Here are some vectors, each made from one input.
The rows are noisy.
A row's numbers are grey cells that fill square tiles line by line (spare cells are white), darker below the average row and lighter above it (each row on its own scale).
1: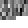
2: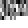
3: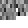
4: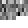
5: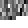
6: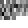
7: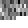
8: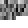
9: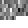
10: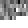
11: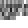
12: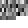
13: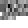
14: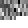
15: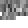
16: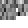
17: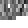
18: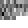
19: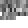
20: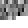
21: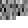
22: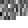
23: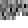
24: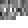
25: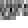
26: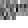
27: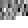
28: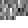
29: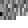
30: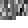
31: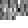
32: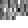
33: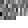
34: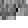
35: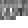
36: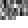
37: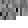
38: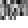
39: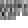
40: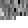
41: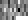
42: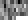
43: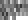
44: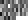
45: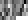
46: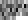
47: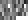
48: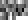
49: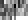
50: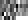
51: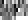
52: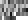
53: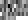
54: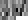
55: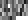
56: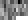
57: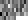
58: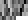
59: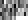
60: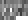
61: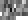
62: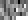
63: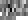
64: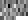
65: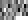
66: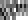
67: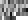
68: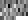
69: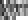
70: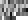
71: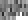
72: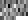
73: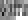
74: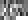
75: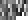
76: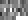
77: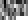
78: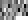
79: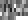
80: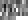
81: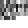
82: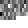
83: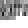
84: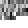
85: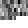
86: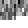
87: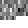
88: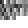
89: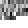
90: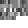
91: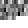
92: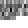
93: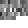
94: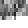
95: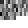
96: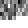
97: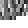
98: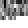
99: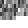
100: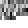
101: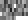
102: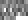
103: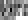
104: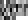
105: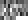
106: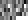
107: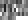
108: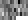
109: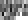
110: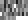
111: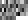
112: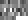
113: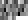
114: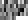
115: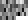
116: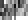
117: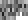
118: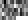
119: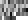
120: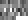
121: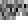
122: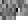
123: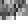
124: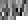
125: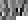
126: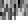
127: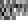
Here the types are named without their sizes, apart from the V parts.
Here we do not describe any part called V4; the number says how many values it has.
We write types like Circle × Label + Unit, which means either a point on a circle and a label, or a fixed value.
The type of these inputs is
List(Bool × V4).
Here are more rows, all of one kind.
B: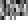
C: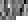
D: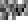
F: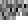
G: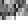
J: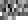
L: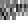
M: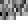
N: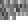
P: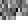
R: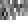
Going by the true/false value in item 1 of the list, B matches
C, G, M and P.
